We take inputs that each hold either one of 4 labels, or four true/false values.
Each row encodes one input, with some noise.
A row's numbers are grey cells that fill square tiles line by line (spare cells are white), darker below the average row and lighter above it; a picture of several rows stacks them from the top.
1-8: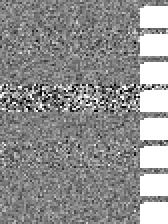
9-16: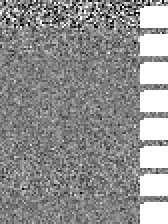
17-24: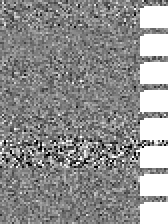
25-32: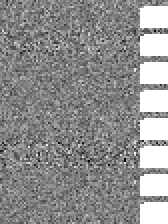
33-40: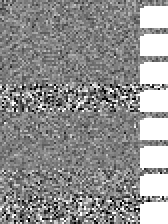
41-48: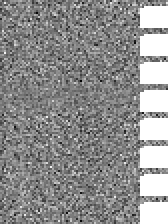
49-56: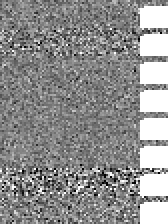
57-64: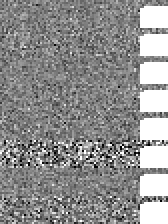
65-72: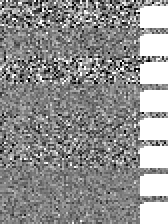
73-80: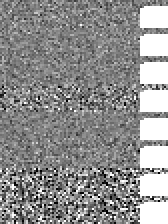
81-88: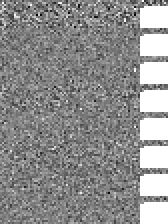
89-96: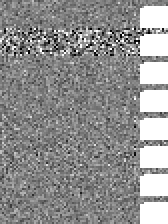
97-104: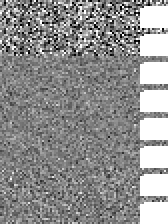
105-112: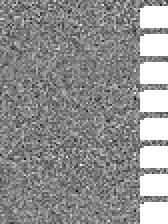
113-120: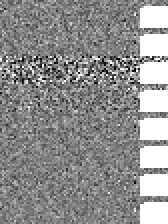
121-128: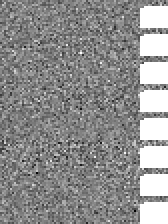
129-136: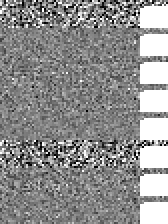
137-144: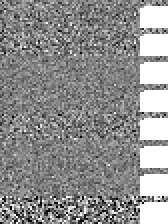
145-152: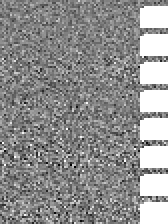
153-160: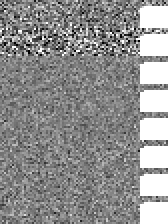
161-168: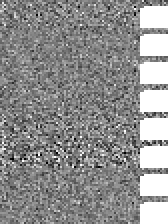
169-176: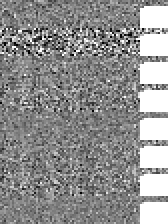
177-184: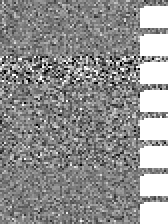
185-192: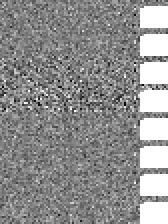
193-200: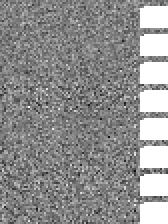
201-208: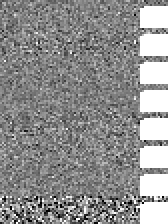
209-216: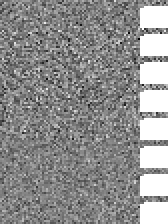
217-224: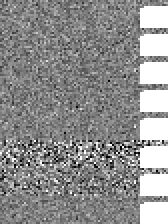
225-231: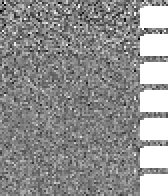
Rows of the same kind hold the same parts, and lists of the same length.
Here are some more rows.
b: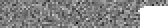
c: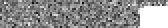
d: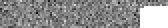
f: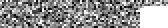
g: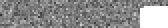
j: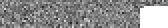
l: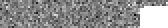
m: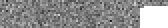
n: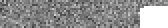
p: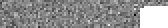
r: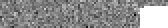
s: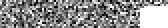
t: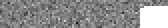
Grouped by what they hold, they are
b, c, d, g, j, l, m, n, p, r, t
f, s

